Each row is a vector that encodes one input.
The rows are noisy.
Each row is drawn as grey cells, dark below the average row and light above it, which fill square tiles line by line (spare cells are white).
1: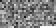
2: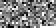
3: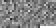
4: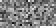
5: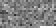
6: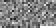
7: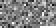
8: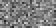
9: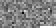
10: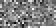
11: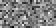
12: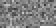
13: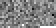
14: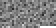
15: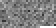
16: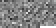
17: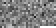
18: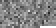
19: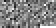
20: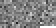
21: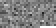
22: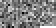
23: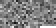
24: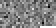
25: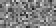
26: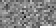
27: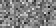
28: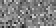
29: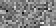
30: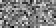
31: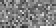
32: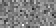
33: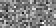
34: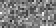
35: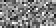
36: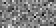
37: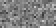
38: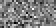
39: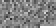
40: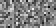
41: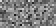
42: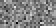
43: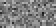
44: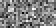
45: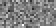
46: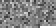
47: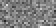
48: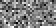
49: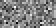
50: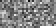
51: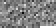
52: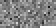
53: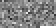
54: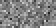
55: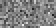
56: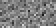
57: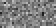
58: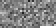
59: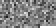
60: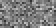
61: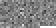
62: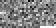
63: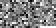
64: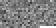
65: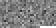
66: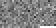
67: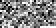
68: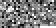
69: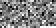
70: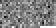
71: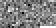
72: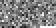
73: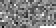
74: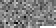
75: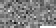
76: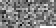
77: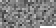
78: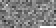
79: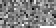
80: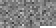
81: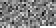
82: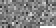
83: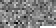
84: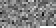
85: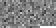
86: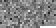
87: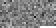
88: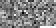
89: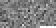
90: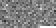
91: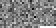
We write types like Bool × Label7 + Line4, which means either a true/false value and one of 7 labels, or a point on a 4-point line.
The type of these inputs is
Line8 + Tree10.
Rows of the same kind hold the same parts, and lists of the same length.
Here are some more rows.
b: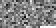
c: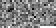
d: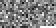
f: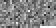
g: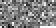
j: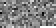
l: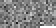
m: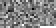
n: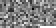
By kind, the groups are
b, d, f, g, l
c, j, m, n

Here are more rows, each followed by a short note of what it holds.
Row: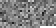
a point on an 8-point line
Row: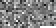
a node of a 10-node tree
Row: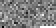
a node of a 10-node tree
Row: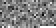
a point on an 8-point line
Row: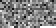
a node of a 10-node tree
